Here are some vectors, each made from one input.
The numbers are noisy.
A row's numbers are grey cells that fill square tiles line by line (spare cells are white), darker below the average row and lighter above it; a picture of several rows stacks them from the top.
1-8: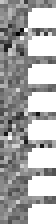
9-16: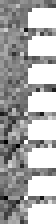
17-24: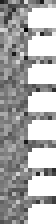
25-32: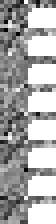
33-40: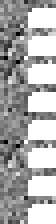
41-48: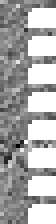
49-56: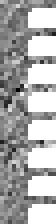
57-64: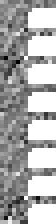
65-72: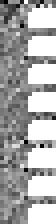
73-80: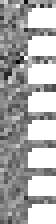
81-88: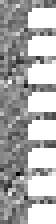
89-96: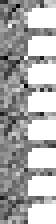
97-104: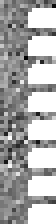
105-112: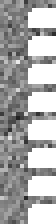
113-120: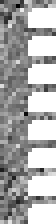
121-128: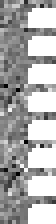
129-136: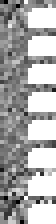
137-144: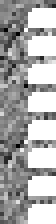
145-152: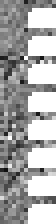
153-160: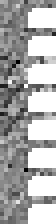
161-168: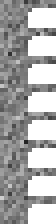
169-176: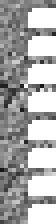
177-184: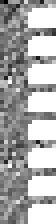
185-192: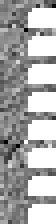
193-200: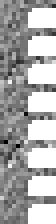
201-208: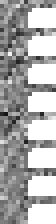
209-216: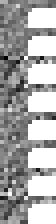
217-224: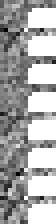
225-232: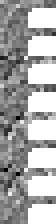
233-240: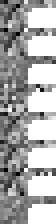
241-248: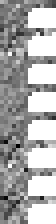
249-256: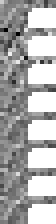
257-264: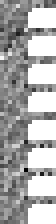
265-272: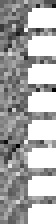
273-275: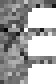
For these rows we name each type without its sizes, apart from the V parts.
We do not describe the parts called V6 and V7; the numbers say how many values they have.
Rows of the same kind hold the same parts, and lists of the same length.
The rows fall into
3 kinds.
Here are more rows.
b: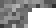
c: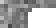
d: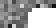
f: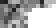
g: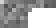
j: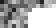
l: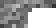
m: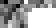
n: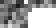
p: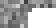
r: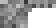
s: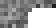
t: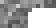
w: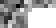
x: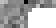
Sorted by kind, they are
b, l, p, t
c, d, g, r, s, x
f, j, m, n, w

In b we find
a value of V7.
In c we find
a true/false value, a value of V6 and a value of V7.
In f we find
a point on a line.
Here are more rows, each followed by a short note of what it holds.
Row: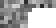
a value of V7
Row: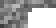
a value of V7
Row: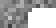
a true/false value, a value of V6 and a value of V7
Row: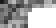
a point on a line
